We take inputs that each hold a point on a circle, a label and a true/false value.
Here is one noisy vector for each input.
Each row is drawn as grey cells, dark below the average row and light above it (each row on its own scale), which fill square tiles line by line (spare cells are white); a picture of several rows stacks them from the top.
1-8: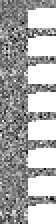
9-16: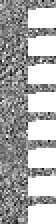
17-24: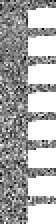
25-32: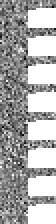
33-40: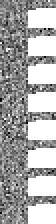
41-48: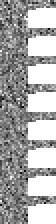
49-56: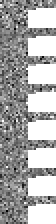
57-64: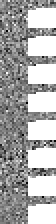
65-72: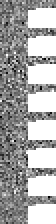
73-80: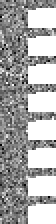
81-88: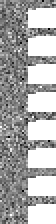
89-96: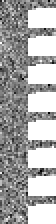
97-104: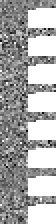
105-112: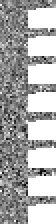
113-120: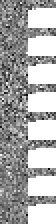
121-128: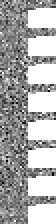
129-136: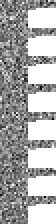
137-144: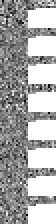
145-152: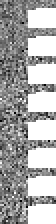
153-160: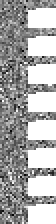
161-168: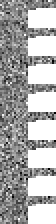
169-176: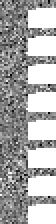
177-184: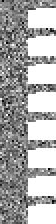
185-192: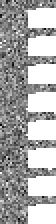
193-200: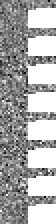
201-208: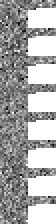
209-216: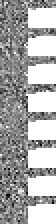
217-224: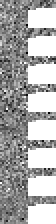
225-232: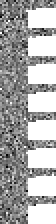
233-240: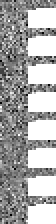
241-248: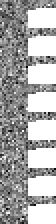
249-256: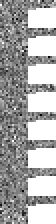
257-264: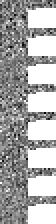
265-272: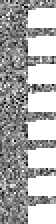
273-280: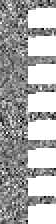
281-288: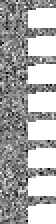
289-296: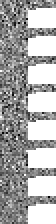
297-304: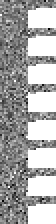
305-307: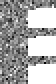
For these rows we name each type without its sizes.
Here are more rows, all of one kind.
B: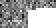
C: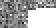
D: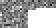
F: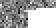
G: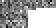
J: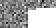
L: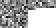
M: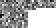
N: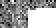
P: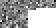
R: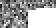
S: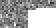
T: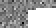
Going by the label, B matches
G, M, N and R.
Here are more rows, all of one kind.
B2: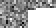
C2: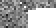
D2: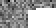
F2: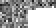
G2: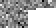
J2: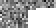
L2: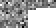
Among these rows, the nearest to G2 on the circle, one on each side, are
C2 and F2.
